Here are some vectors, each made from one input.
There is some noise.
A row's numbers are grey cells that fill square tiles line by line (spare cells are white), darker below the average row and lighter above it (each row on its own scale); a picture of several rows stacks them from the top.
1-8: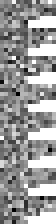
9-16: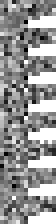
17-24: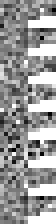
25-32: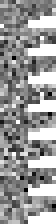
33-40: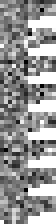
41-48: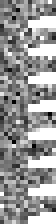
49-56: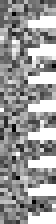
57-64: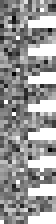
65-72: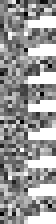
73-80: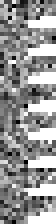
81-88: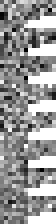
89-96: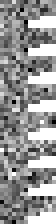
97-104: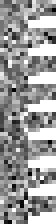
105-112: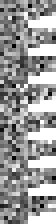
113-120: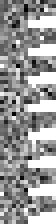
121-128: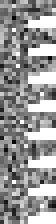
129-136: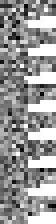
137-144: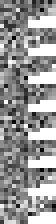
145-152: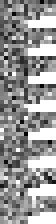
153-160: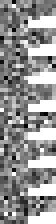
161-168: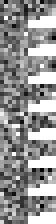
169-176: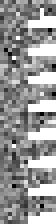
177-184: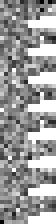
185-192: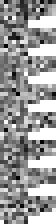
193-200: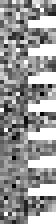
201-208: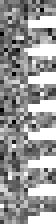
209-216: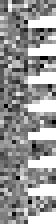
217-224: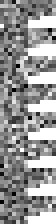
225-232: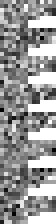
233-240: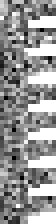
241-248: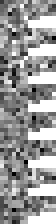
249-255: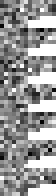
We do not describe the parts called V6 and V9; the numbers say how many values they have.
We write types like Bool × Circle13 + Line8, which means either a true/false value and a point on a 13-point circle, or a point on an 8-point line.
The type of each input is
(Line7 + V6) × V9 + Tree11.
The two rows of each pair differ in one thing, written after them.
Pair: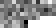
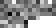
the place on the 7-point line
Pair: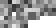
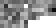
the value of V9
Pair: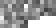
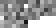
the place on the 7-point line
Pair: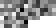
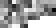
the value of V9
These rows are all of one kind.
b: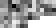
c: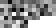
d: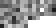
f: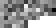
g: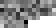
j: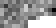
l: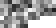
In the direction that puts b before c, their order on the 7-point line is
l, b, g, c, d, j, f.
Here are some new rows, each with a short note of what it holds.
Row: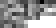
a node of an 11-node tree
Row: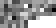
a point on a 7-point line and a value of V9
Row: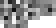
a point on a 7-point line and a value of V9
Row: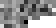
a value of V6 and a value of V9
